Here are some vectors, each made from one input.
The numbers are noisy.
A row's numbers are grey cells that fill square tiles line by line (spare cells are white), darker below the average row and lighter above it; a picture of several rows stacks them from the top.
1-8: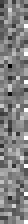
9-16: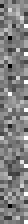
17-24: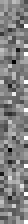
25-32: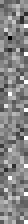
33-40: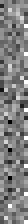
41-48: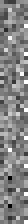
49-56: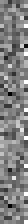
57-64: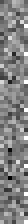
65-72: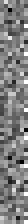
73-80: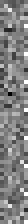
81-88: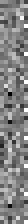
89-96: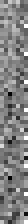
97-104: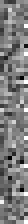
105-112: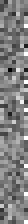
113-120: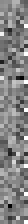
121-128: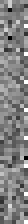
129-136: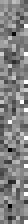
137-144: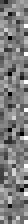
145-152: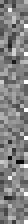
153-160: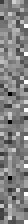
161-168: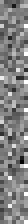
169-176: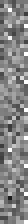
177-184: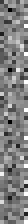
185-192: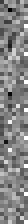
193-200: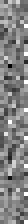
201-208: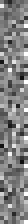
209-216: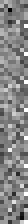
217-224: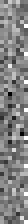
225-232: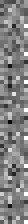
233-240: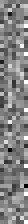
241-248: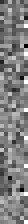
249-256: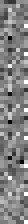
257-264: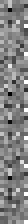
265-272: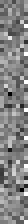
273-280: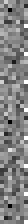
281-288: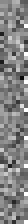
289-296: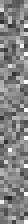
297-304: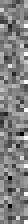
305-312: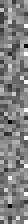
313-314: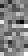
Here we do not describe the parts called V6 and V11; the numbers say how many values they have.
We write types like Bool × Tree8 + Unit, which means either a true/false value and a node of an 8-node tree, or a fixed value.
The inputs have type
Bool × Line10 + Line9 × V11 + V6 × V6.
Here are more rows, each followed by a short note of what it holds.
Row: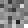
two values of V6
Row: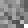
a point on a 10-point line and a true/false value
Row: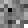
a point on a 10-point line and a true/false value
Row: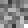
a point on a 9-point line and a value of V11
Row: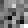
two values of V6
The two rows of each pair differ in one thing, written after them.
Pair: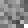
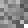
the place on the 10-point line
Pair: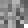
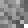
the place on the 10-point line
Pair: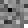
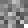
the true/false value
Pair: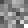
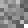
the place on the 10-point line
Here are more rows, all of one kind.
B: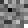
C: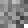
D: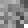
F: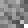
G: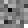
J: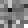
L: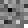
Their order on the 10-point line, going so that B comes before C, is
B, L, G, D, C, F, J.
